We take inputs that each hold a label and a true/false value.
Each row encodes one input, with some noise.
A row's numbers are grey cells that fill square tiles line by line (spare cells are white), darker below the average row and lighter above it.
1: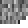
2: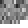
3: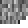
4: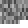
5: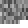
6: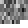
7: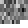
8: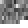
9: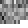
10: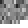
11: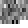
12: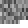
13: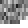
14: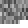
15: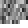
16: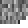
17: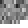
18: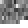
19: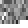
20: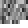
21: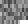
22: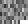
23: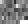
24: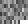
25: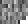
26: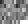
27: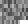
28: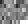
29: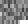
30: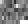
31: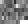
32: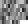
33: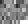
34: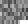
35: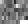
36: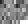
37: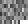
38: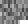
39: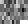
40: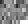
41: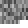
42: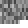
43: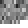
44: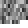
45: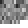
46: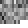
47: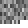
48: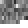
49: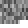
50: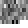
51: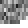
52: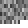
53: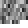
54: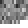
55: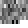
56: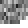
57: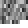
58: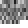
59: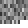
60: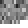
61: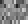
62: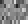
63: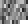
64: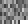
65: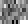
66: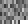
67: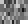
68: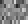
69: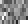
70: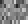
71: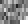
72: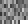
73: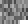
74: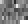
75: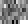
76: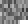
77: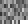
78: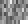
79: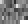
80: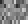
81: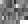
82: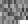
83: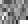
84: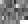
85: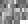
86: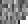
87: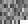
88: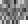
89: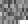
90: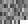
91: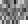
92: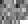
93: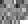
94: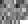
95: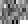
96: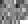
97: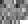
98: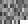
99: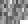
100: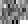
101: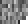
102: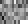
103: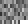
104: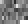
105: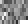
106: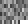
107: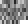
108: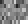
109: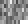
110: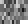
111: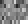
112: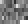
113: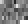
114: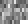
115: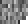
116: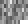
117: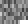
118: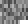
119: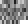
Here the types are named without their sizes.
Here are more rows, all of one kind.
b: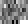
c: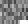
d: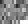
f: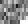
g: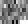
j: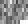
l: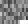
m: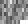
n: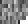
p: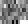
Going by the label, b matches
f, g and p.
